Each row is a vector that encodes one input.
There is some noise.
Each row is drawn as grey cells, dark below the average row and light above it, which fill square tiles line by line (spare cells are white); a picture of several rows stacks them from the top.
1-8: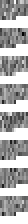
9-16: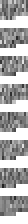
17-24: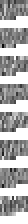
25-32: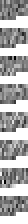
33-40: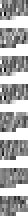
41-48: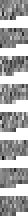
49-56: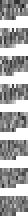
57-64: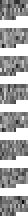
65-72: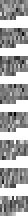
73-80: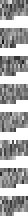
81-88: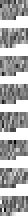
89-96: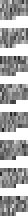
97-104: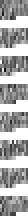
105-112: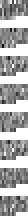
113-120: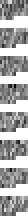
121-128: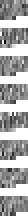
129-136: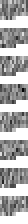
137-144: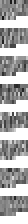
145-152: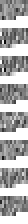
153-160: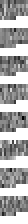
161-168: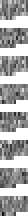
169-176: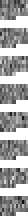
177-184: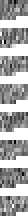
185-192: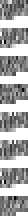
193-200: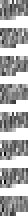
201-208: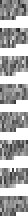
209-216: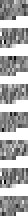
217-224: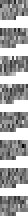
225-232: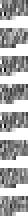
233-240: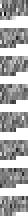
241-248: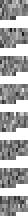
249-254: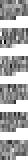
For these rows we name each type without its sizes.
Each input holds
a label, together with either a fixed value, or a node of a tree.
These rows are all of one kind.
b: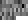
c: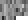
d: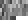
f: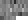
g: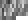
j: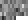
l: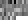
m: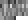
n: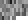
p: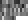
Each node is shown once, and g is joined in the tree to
n.
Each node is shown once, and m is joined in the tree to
l and p.
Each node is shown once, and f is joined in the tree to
b and j.
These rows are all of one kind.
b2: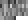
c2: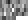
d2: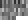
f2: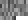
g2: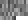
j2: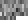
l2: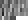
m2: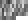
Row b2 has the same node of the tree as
f2 and g2.
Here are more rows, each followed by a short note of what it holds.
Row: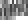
a label
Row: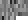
a label and a node of a tree
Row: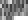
a label
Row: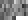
a label and a node of a tree
